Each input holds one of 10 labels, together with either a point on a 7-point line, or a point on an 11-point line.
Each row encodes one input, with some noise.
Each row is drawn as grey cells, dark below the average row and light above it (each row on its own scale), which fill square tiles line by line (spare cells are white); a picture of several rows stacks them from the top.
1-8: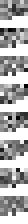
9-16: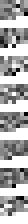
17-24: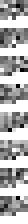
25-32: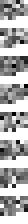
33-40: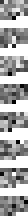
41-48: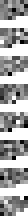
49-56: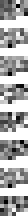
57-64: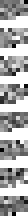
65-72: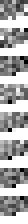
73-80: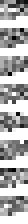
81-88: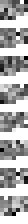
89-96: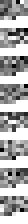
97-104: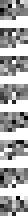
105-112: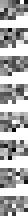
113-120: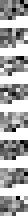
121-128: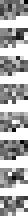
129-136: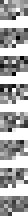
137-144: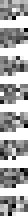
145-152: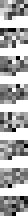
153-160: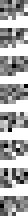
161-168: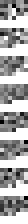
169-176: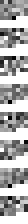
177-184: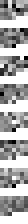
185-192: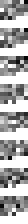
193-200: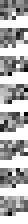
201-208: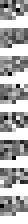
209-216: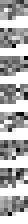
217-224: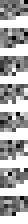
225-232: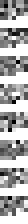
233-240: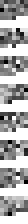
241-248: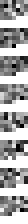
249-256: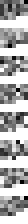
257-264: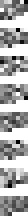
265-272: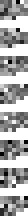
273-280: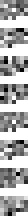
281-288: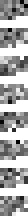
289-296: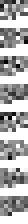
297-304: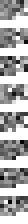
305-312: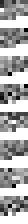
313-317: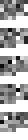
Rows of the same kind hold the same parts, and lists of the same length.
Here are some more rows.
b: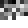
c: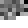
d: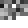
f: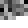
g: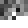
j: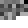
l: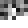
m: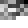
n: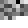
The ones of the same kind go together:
b, c, d, f, g, j, l, m
n

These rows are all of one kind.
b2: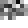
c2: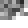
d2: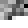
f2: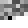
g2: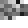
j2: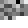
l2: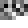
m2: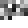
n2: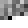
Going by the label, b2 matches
g2 and j2.
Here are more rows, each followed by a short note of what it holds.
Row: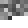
one of 10 labels and a point on a 7-point line
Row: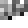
one of 10 labels and a point on a 7-point line
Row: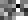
one of 10 labels and a point on an 11-point line
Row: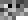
one of 10 labels and a point on an 11-point line
